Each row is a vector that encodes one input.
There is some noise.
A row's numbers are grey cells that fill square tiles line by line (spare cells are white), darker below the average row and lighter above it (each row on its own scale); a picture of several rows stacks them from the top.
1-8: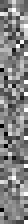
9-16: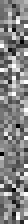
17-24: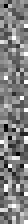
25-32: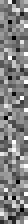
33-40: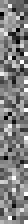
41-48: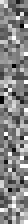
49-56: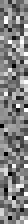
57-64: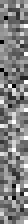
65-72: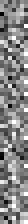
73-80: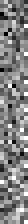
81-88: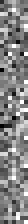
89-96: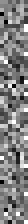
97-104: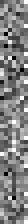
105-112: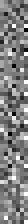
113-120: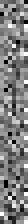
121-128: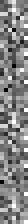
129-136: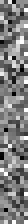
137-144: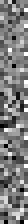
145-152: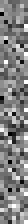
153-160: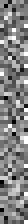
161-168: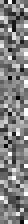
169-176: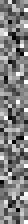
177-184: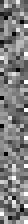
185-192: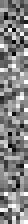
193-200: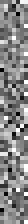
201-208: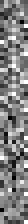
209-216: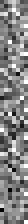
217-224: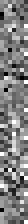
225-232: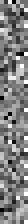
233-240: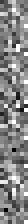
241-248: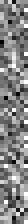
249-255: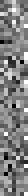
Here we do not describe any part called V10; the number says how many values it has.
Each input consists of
either a point on a 7-point line and a true/false value, or two values of V10.
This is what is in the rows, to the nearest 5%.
About 40% of them hold a point on a 7-point line and a true/false value. The rest hold two values of V10.
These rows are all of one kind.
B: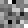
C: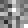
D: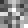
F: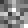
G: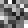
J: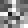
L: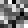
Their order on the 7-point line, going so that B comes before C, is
B, C, D, J, F, L, G.
